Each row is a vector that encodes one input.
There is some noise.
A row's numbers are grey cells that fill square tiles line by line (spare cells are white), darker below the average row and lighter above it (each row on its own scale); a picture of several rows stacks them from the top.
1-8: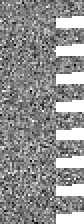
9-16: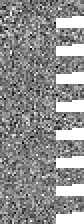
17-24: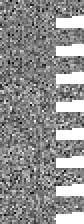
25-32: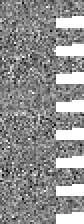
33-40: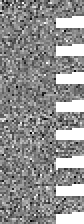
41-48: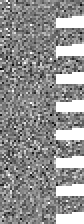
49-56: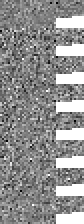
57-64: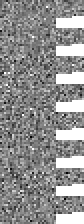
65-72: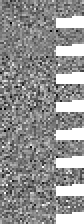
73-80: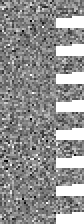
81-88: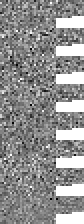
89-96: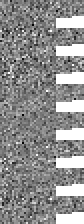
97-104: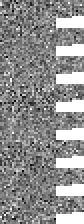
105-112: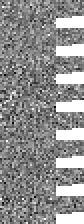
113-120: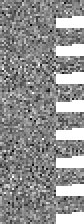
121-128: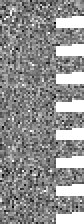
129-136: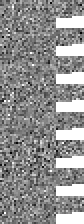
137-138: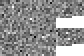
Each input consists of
one of 5 labels, together with either one of 6 labels, or a point on an 8-point line.
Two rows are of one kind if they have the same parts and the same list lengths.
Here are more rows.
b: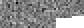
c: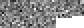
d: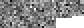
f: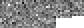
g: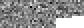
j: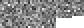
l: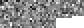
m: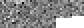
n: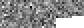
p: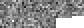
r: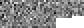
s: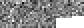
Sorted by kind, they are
b, c, d
f, g, j, l, m, n, p, r, s

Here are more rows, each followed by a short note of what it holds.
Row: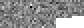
one of 5 labels and a point on an 8-point line
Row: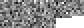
one of 5 labels and one of 6 labels
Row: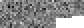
one of 5 labels and one of 6 labels
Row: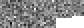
one of 5 labels and one of 6 labels
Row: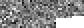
one of 5 labels and a point on an 8-point line
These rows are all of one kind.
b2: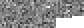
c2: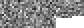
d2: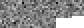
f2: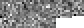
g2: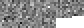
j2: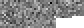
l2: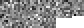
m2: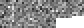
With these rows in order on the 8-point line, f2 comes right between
d2 and m2.
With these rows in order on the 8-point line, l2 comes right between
c2 and m2.
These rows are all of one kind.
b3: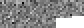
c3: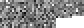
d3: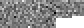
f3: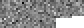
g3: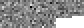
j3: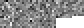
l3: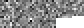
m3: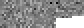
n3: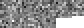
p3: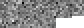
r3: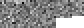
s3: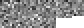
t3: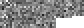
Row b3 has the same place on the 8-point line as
f3, p3 and r3.
